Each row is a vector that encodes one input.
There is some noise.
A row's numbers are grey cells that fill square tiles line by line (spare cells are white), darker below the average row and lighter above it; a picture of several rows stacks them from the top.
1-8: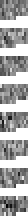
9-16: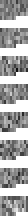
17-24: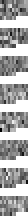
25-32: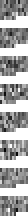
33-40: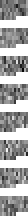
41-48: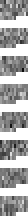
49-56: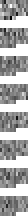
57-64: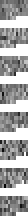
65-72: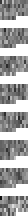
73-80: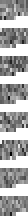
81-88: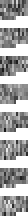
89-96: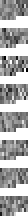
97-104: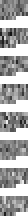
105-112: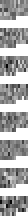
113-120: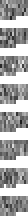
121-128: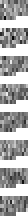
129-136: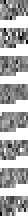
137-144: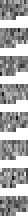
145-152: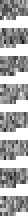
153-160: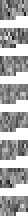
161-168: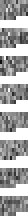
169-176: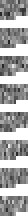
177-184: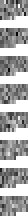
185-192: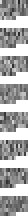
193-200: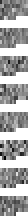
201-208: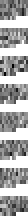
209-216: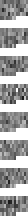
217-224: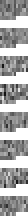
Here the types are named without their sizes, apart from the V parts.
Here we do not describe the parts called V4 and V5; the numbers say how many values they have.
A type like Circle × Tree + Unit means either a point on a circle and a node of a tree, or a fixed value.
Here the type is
(Bool × Bool × Bool × Bool + Line) × Line + List(V5) × V4.
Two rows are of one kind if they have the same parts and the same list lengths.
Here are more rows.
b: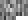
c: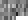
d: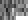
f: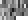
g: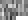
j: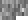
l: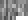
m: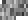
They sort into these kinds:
b
c, g, l
d, j
f
m

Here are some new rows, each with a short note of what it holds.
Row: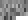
a point on each of two lines
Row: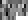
a point on each of two lines
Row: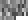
a point on a line and four true/false values
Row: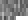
a value of V4, together with a list of two items
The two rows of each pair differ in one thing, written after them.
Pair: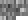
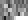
the place on the line
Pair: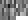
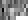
one of the four true/false values
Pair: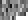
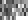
the place on the line
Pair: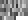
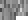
one of the four true/false values
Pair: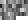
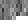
the place on the line
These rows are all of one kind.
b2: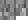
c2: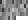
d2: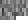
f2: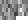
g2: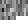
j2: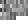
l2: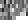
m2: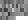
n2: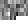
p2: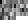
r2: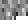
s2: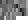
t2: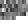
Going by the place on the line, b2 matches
d2, f2, p2 and r2.
